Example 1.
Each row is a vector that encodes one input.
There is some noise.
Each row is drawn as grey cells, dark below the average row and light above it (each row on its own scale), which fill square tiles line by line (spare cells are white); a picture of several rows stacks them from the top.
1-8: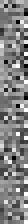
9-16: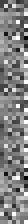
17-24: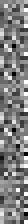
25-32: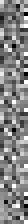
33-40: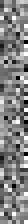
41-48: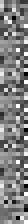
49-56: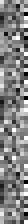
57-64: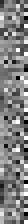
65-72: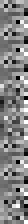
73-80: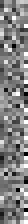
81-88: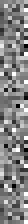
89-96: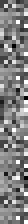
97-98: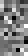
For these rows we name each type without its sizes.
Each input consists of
three true/false values.
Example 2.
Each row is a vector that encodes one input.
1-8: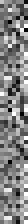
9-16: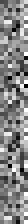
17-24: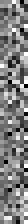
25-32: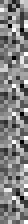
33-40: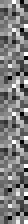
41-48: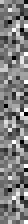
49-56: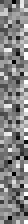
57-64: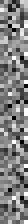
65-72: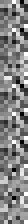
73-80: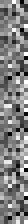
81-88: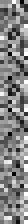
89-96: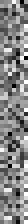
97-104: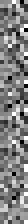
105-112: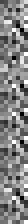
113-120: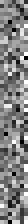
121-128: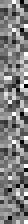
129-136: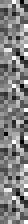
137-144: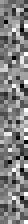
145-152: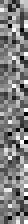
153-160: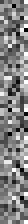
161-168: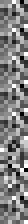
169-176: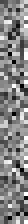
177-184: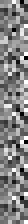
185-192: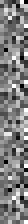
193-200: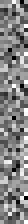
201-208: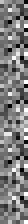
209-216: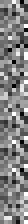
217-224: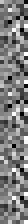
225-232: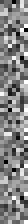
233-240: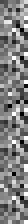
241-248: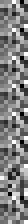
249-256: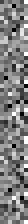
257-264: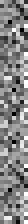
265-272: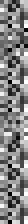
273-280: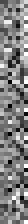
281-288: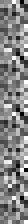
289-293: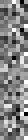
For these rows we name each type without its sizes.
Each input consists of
a point on each of two lines.
